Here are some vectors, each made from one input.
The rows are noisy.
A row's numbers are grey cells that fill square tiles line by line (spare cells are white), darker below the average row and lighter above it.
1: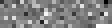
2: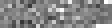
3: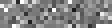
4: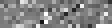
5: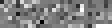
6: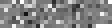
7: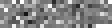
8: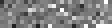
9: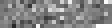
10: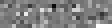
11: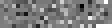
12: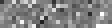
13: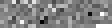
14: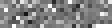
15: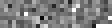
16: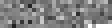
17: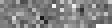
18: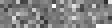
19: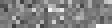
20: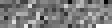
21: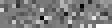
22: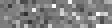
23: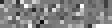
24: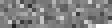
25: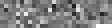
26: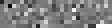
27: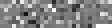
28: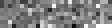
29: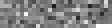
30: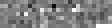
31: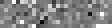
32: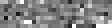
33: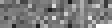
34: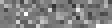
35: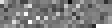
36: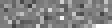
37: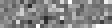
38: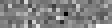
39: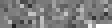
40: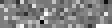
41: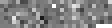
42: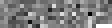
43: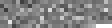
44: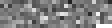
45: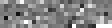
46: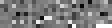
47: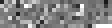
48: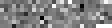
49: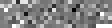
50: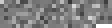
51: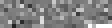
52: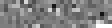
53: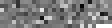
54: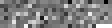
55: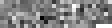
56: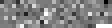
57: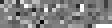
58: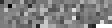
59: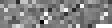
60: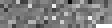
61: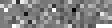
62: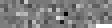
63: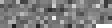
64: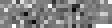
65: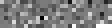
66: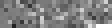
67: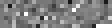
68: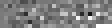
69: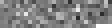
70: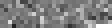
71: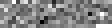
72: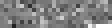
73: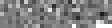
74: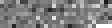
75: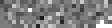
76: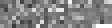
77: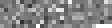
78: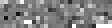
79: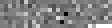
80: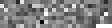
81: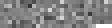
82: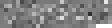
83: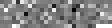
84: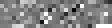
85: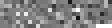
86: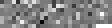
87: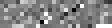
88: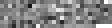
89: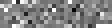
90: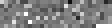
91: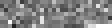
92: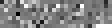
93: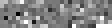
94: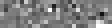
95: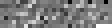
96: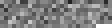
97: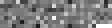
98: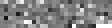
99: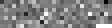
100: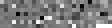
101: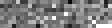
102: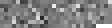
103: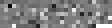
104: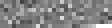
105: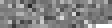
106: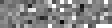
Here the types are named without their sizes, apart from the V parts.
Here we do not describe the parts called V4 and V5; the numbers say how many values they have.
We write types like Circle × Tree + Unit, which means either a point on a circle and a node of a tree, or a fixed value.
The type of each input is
Circle + (Line × Line + V4) × V5 + Unit.
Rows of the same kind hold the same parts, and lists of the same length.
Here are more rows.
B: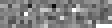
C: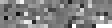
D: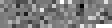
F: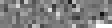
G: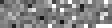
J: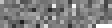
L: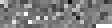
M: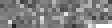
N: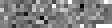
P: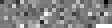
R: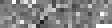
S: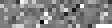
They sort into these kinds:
B, F, L
C
D, G, J, M, N
P, R, S

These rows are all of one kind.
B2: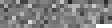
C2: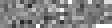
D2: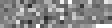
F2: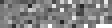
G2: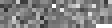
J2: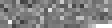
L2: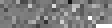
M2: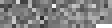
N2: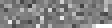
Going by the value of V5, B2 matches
G2, L2 and M2.
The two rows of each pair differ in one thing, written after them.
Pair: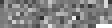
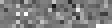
the value of V5
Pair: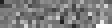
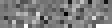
the value of V5
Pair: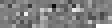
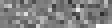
the value of V4
